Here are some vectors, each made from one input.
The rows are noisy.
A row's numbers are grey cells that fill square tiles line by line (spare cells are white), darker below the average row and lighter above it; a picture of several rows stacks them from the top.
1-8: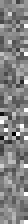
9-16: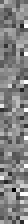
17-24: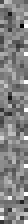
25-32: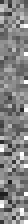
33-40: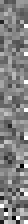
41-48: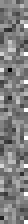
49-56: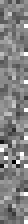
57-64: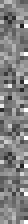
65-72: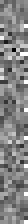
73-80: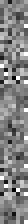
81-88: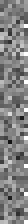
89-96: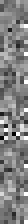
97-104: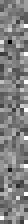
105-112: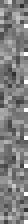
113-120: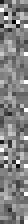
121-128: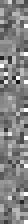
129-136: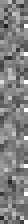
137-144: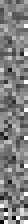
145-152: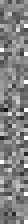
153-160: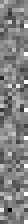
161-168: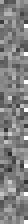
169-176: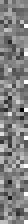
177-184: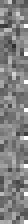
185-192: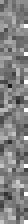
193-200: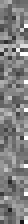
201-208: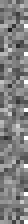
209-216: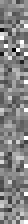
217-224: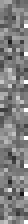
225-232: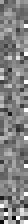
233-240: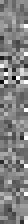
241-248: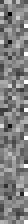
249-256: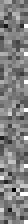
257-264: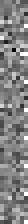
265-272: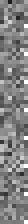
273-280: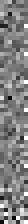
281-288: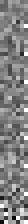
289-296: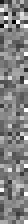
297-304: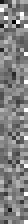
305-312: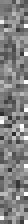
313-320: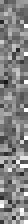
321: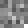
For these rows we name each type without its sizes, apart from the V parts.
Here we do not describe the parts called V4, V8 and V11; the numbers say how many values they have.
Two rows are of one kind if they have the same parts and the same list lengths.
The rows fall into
5 kinds.
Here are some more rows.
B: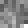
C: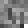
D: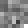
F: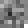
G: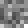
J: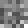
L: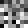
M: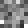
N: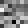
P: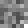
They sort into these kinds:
B, D
C, F
G, J, P
L, N
M

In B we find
a point on a line and a node of a tree.
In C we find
a value of V8 and a value of V11.
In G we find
a point on a line and a value of V11.
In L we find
a true/false value and a value of V4.
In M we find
a node of a tree and a value of V8.
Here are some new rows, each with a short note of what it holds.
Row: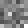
a point on a line and a value of V11
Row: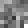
a value of V8 and a value of V11
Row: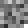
a node of a tree and a value of V8
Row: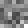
a point on a line and a value of V11
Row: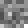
a point on a line and a value of V11
